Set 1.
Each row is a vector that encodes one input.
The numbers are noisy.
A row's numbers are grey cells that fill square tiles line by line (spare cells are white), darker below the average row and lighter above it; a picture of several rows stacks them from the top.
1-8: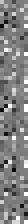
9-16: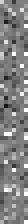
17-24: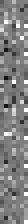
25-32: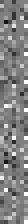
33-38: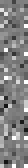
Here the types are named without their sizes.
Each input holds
a point on a line, together with either a fixed value, or three true/false values.
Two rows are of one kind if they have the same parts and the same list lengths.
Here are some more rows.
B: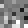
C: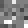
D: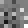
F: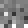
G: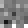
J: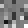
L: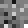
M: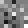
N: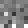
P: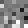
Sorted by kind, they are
B, F, G, J, N, P
C, D, L, M

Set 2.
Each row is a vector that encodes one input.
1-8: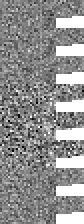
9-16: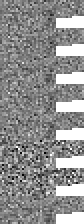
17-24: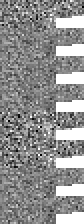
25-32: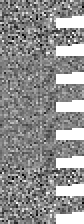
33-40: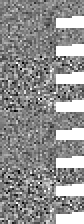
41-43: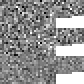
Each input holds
either a point on a 5-point line, or a point on a 6-point line.
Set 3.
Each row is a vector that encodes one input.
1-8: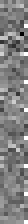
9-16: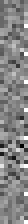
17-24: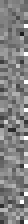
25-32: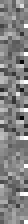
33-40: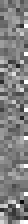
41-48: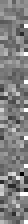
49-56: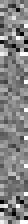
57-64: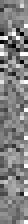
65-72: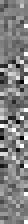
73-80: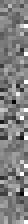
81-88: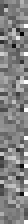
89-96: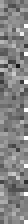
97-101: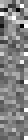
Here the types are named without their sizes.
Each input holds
a label, together with either a fixed value, or three true/false values.
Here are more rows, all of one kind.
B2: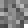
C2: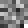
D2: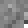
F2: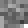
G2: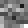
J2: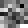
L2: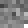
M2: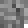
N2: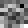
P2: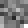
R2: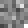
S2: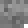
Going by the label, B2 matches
F2, G2 and P2.
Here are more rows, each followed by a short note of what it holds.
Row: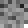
a label and three true/false values
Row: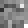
a label and three true/false values
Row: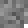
a label and three true/false values
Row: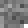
a label and three true/false values
